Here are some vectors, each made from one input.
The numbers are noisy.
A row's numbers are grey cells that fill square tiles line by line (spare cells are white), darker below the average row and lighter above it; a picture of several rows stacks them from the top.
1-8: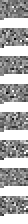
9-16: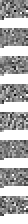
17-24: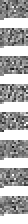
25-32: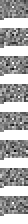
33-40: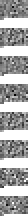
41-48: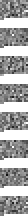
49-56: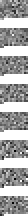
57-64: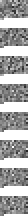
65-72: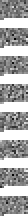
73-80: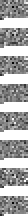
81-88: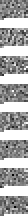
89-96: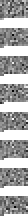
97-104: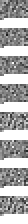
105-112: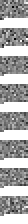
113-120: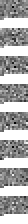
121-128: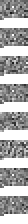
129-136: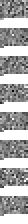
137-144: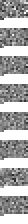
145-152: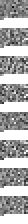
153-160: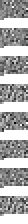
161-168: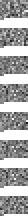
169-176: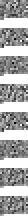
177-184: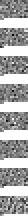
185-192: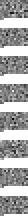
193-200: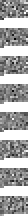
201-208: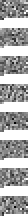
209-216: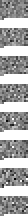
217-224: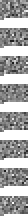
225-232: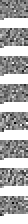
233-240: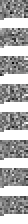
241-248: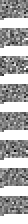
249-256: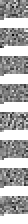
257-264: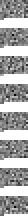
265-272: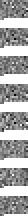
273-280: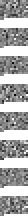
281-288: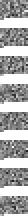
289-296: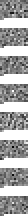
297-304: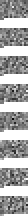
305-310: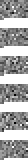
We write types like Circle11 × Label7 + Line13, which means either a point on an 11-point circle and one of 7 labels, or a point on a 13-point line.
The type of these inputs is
Line11 × Tree13 + Tree10.
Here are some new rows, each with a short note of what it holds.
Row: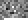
a point on an 11-point line and a node of a 13-node tree
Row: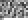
a node of a 10-node tree
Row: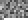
a point on an 11-point line and a node of a 13-node tree
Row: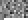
a point on an 11-point line and a node of a 13-node tree
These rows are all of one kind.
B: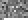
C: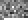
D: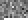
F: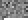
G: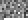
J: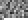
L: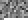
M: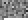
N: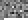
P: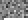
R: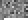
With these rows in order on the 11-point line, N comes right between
P and R.
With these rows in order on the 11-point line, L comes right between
D and F.
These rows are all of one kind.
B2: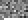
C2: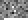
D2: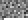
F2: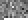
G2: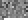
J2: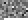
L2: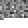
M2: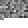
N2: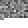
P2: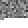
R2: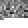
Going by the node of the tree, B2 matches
M2, N2 and P2.
